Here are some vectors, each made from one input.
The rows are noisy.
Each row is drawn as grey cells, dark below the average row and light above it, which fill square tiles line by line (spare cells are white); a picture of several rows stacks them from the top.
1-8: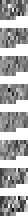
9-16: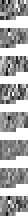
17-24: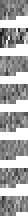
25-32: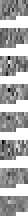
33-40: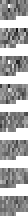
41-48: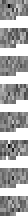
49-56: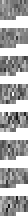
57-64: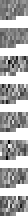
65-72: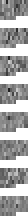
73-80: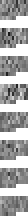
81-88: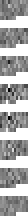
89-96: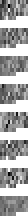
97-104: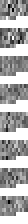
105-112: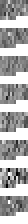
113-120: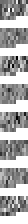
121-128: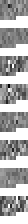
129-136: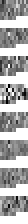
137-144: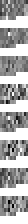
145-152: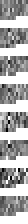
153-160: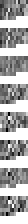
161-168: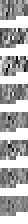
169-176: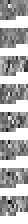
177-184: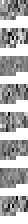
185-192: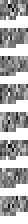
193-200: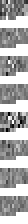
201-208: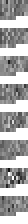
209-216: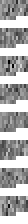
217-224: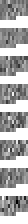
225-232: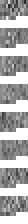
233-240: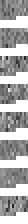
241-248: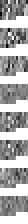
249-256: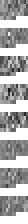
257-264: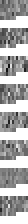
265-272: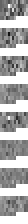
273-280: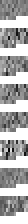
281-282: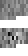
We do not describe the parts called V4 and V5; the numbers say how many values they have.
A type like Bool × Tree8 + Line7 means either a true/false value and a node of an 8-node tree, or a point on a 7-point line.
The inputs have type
(Circle10 × V5 + Line7 × V4) × Line7.
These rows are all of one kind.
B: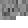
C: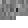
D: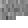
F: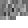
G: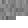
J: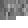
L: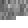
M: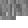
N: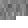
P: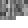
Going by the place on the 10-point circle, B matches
F, G, L and P.
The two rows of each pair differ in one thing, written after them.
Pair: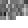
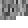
the place on the 10-point circle
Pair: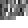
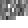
the place on the 10-point circle
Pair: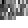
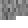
the place on the 10-point circle
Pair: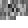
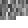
the place on the 7-point line
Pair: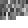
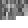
the place on the 10-point circle
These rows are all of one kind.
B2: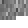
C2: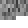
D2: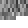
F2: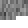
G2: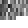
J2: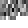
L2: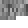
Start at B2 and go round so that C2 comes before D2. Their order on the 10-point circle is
B2, F2, C2, D2, L2, G2, J2.
